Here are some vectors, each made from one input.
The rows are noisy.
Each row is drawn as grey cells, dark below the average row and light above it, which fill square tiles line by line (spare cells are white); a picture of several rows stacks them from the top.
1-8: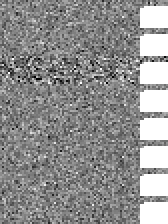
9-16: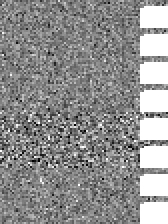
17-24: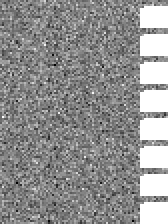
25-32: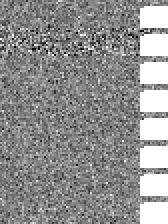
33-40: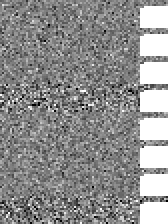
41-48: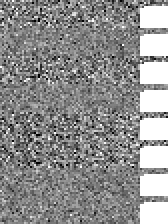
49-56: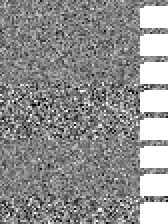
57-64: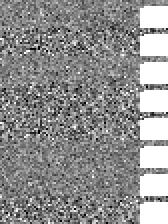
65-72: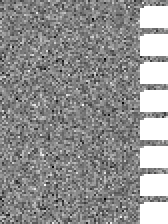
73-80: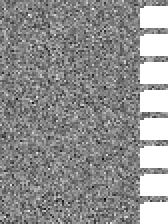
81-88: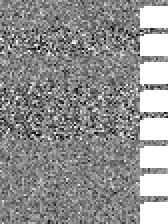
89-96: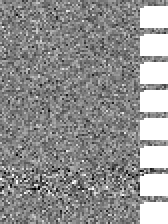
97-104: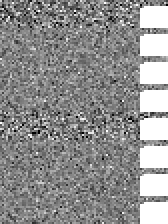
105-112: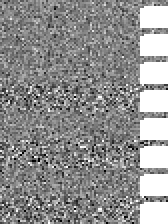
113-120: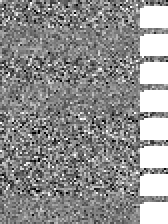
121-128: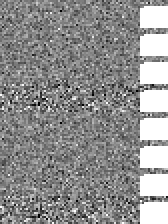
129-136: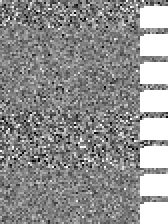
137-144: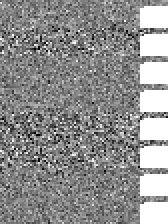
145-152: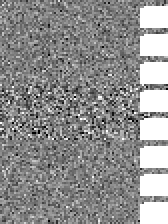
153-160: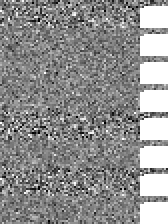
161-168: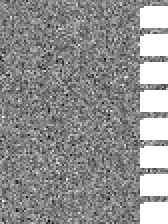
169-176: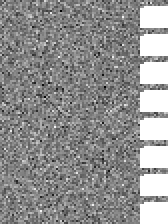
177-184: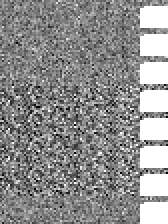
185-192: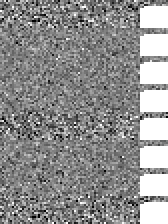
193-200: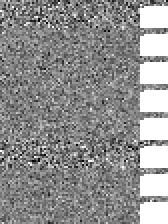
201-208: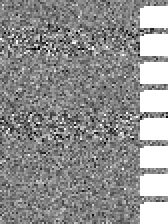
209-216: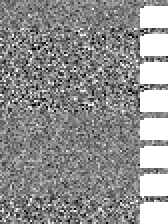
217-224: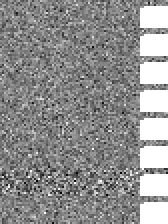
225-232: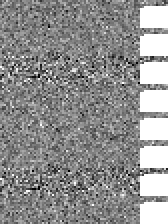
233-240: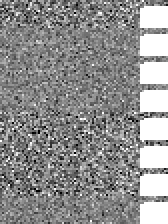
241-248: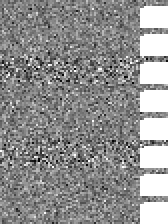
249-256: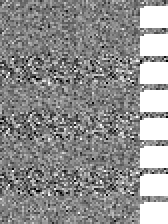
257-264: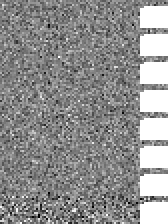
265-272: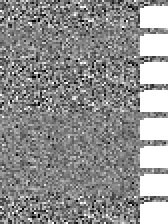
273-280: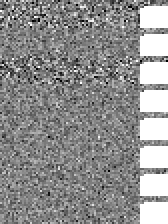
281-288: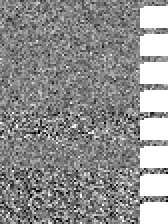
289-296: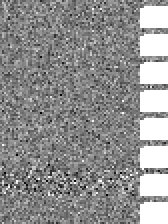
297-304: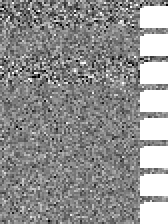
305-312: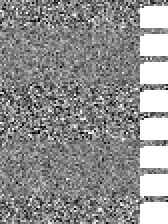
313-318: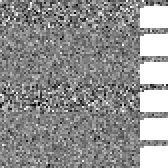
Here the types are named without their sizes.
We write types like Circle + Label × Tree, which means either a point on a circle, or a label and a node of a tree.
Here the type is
Bool × (Circle + Unit) + Line.
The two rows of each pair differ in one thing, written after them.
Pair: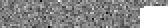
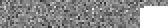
the place on the circle
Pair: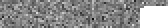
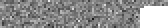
the true/false value
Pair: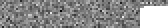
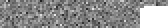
the place on the circle
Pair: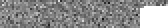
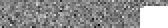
the place on the circle
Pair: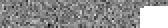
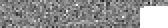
the place on the circle
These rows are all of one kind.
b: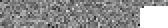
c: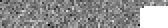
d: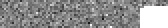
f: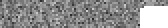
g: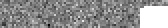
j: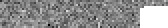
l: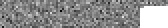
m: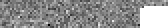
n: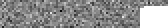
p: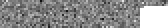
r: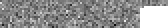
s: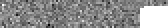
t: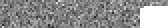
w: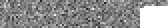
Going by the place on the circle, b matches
c, f, j and m.
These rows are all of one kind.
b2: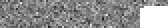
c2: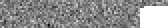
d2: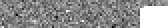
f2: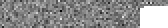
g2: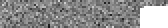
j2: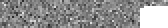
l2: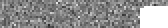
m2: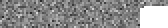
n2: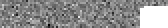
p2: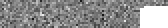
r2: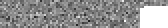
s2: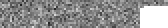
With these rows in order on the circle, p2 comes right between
d2 and r2.
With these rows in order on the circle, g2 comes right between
f2 and n2.
